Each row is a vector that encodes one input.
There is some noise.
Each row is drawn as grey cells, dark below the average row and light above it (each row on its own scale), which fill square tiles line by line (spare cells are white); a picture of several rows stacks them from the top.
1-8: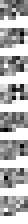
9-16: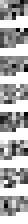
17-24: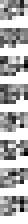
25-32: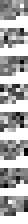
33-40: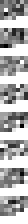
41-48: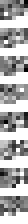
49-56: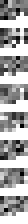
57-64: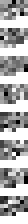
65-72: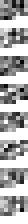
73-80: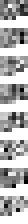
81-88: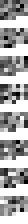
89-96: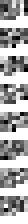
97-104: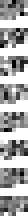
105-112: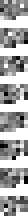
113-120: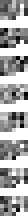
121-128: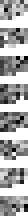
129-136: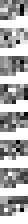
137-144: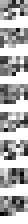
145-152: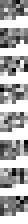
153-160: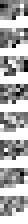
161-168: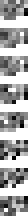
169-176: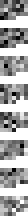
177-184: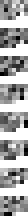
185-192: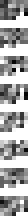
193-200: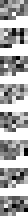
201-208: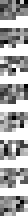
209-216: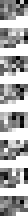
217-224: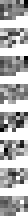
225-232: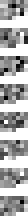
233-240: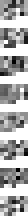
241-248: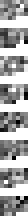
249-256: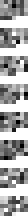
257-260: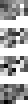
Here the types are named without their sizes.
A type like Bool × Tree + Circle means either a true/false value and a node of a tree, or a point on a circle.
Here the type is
Bool × Bool × Bool × Label.
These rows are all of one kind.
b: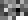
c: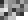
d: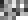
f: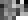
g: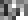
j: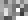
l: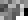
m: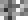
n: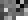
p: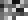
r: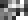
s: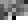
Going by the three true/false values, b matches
l, p and s.
